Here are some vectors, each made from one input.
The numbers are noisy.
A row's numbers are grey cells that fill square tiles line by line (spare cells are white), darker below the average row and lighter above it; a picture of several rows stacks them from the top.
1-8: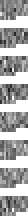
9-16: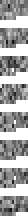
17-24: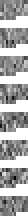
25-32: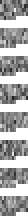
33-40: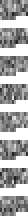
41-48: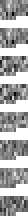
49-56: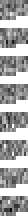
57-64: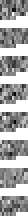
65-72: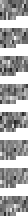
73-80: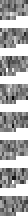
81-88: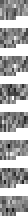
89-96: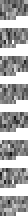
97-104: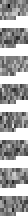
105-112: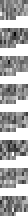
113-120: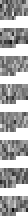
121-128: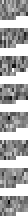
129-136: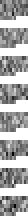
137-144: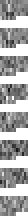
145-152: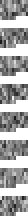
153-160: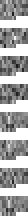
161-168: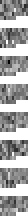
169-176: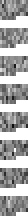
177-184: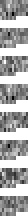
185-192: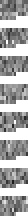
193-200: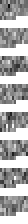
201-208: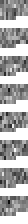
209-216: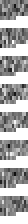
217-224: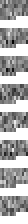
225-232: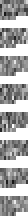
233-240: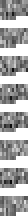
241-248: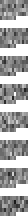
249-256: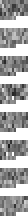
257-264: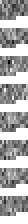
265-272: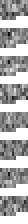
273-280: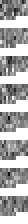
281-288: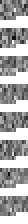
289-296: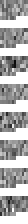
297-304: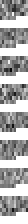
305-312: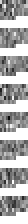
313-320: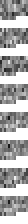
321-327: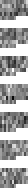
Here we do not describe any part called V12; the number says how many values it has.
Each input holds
three true/false values, together with either a point on a 17-point line, or a value of V12.
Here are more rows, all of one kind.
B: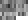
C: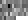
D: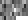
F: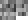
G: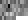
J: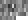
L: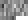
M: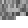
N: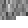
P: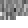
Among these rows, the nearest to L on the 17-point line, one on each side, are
B and N.
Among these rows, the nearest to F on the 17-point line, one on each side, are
G and P.
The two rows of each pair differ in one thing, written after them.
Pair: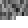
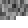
the value of V12
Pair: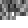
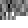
one of the three true/false values
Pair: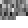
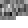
the value of V12
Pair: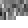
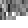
one of the three true/false values
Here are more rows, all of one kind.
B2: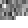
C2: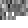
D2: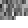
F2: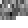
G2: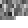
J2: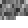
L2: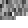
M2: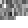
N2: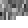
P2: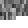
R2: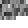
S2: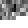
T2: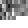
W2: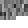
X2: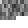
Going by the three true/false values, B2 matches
D2, G2, L2 and M2.
